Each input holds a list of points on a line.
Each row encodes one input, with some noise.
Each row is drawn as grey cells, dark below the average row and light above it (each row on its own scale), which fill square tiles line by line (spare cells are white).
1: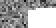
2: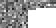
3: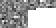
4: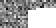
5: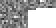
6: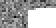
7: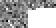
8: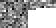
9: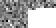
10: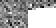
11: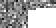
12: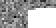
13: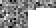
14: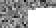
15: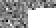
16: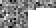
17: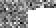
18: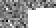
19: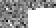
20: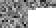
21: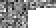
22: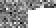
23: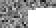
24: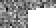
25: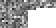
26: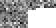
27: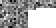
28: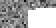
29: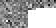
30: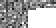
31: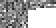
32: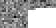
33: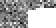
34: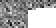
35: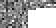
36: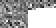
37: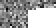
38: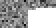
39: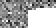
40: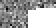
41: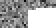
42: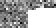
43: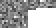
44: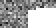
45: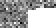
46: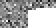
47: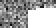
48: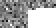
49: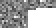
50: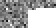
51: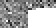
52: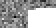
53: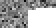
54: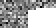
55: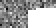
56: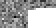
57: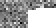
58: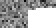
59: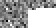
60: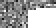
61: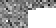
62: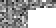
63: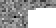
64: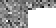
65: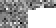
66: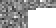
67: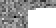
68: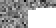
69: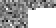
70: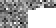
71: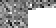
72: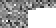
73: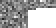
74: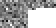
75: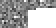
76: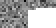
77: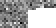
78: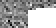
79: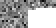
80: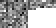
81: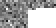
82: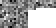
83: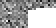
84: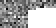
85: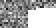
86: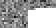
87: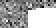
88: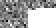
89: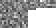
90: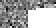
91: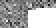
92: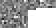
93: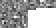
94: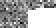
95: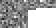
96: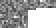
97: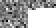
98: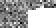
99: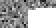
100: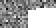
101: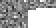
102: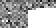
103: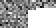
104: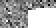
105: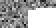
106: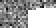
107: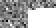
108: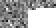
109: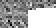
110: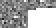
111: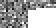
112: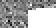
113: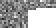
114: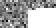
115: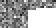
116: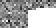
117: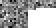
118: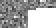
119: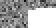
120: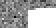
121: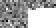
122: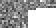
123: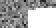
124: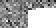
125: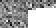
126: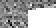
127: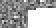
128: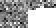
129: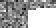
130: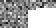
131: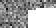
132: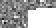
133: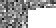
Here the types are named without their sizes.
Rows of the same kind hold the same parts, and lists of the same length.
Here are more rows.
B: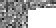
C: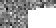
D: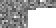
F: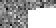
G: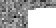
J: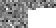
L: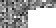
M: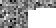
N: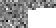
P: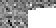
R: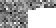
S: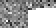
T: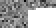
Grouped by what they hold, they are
B, C, D, F, L, P, S
G, J, N, R, T
M

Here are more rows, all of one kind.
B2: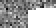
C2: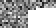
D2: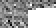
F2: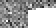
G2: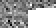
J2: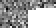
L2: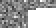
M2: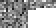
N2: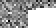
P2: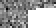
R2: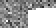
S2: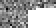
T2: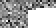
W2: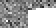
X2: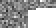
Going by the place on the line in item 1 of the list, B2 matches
C2, J2, P2 and S2.
